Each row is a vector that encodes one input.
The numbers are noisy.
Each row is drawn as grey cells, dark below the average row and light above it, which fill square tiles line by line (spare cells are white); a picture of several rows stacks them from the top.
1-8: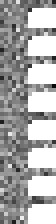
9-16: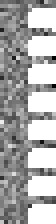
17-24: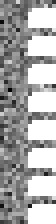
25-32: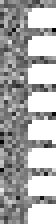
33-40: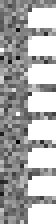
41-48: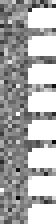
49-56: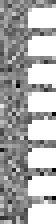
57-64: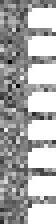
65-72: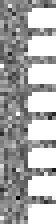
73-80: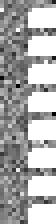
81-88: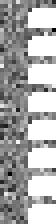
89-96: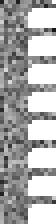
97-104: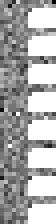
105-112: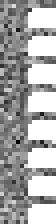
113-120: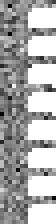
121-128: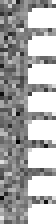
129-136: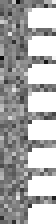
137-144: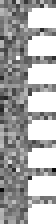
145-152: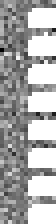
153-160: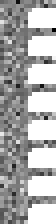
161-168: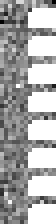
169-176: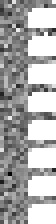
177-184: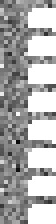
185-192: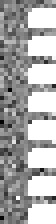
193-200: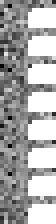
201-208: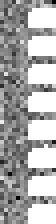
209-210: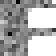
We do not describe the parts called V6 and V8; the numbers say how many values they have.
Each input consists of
a true/false value, a value of V6 and a value of V8, together with either a point on a 4-point line, or a point on a 5-point line.
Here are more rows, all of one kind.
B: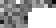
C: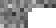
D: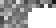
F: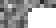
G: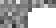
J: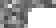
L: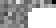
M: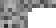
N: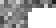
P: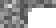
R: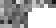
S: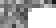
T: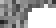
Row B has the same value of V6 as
C and R.
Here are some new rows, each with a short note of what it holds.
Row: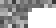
a point on a 5-point line, a true/false value, a value of V6 and a value of V8
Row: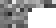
a point on a 4-point line, a true/false value, a value of V6 and a value of V8
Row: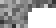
a point on a 5-point line, a true/false value, a value of V6 and a value of V8
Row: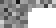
a point on a 4-point line, a true/false value, a value of V6 and a value of V8
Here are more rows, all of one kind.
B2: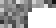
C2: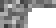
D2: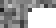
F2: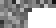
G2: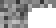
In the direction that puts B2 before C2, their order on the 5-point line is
D2, B2, G2, F2, C2.
